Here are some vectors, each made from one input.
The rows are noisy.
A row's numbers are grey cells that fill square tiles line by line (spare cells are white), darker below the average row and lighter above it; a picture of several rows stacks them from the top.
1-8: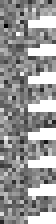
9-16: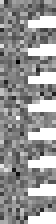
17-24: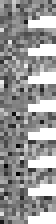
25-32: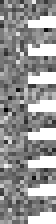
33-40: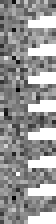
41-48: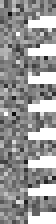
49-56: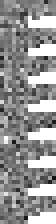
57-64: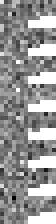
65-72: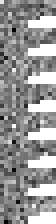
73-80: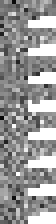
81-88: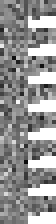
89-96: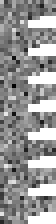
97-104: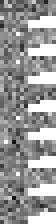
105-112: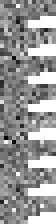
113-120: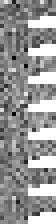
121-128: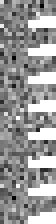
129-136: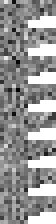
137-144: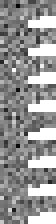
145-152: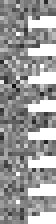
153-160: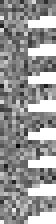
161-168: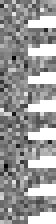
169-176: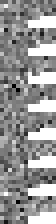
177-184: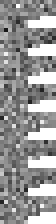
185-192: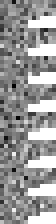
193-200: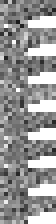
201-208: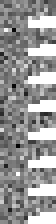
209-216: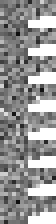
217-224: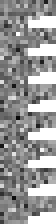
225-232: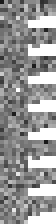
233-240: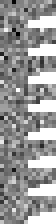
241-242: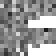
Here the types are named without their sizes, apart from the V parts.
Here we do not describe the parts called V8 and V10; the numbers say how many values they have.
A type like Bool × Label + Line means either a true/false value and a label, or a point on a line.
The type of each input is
Bool × (Tree + V8) × V10.
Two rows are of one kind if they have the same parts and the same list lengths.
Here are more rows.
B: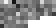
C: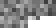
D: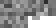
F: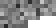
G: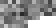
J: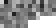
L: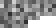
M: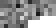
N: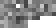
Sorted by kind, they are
B, C, F, M, N
D, G, J, L

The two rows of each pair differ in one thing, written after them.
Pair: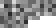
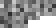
the value of V8
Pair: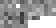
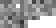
the true/false value
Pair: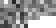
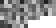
the value of V10
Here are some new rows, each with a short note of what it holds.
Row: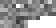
a node of a tree, a true/false value and a value of V10
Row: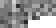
a true/false value, a value of V8 and a value of V10
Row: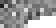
a node of a tree, a true/false value and a value of V10
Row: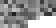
a true/false value, a value of V8 and a value of V10
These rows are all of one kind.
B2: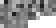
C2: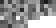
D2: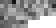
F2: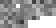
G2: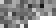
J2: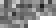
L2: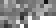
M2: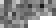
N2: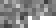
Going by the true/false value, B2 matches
C2, D2 and F2.
